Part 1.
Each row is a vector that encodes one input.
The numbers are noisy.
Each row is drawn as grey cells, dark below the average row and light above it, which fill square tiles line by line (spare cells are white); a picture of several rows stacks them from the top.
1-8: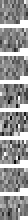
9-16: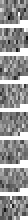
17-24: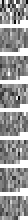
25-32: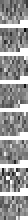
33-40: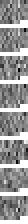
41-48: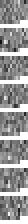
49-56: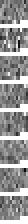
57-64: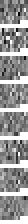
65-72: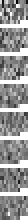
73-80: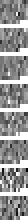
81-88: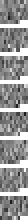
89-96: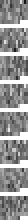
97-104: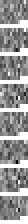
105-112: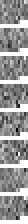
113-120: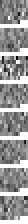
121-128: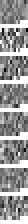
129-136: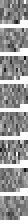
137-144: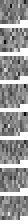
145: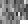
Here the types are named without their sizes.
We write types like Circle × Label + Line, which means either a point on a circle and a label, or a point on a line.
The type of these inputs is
List(Line).
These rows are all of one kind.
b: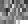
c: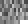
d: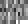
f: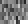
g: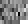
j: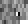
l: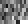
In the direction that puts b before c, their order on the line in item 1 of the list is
g, j, f, l, d, b, c.
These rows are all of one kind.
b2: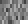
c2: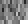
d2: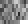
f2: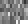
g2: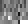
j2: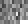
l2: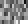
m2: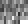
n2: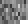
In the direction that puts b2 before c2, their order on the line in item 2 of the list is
d2, j2, g2, b2, m2, l2, c2, f2, n2.
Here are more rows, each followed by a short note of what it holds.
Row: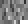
a list of two items
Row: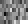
a list of two items
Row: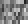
a list of two items
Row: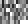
the empty list
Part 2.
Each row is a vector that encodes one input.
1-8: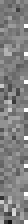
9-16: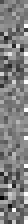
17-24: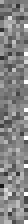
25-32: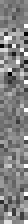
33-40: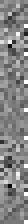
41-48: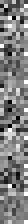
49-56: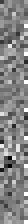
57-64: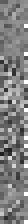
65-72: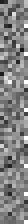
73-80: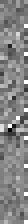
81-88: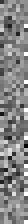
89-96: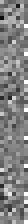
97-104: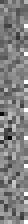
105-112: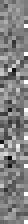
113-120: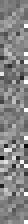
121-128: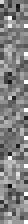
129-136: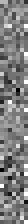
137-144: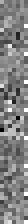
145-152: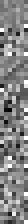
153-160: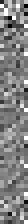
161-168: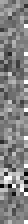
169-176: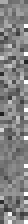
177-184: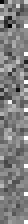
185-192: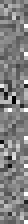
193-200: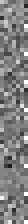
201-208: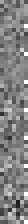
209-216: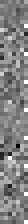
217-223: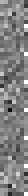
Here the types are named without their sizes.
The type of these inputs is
Label + Line.
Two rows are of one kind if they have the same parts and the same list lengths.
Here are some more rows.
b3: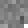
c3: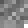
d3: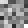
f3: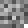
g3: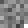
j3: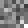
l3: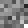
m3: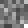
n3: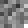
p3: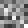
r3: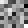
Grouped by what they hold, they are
b3, c3, d3, f3, g3, n3, p3
j3, l3, m3, r3

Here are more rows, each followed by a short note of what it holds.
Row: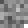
a point on a line
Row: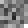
a label
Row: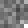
a label
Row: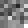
a point on a line
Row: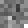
a label
